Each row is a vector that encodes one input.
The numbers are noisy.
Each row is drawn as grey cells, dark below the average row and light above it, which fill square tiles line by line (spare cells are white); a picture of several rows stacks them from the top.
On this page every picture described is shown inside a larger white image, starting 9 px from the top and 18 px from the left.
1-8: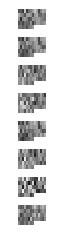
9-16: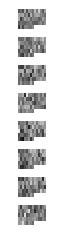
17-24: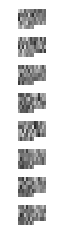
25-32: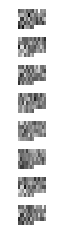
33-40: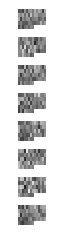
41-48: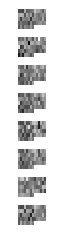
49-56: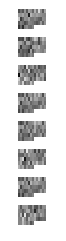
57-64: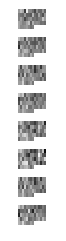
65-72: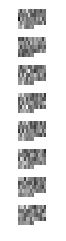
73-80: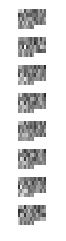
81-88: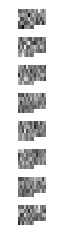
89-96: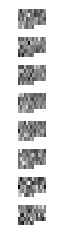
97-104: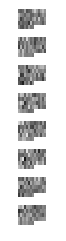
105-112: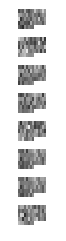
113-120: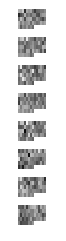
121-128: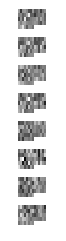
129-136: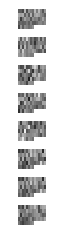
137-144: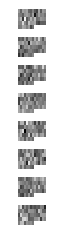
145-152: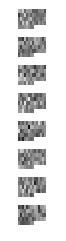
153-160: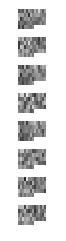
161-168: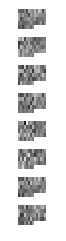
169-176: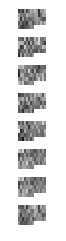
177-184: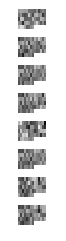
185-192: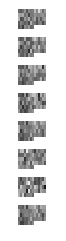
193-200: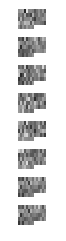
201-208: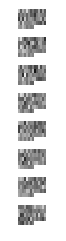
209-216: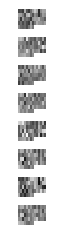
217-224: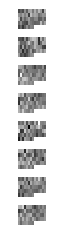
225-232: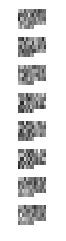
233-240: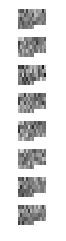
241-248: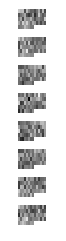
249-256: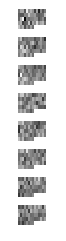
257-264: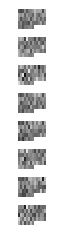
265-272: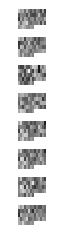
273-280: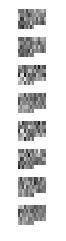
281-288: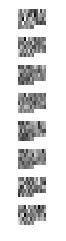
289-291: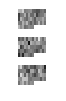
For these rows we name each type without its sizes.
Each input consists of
either a node of a tree, or three true/false values.
